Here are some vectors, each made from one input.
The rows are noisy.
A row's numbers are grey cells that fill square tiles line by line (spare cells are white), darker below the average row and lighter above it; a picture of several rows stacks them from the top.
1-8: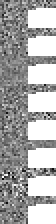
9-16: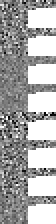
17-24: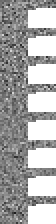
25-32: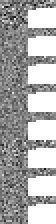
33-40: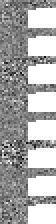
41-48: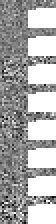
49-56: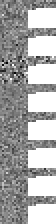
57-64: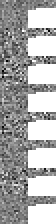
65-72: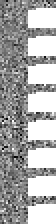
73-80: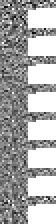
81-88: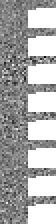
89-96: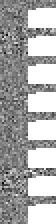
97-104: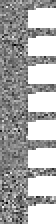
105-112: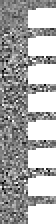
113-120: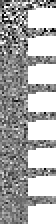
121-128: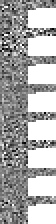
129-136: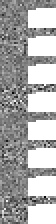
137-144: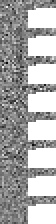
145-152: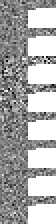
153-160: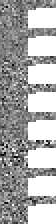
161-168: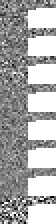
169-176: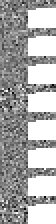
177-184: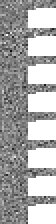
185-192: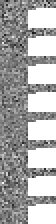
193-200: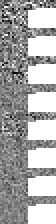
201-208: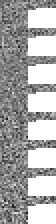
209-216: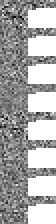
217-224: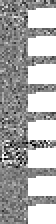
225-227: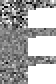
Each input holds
either a point on a 5-point line, or a point on an 8-point line, or a node of an 8-node tree and a true/false value.
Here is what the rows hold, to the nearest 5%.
About 20% of them hold a point on a 5-point line. About 45% of them hold a point on an 8-point line. The rest hold a node of an 8-node tree and a true/false value.
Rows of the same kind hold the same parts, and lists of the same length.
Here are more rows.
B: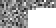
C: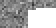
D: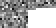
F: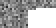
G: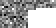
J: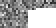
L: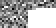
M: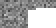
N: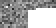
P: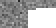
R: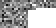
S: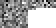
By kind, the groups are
B, D, F, L, M, S
C, J, N
G, P, R

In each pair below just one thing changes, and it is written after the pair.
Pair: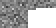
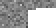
the true/false value
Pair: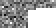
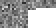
the true/false value
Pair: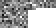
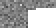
the true/false value
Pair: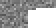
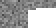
the node of the tree
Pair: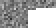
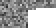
the node of the tree
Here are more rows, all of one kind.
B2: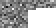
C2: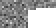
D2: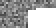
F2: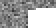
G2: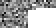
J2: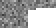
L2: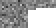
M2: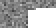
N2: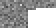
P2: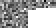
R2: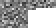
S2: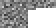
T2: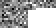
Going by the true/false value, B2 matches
J2, L2 and R2.
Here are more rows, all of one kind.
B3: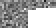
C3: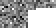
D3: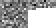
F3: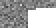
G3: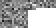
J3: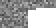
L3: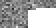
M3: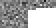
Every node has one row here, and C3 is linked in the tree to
F3 and M3.
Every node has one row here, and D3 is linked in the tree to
B3 and F3.
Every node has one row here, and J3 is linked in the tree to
G3.
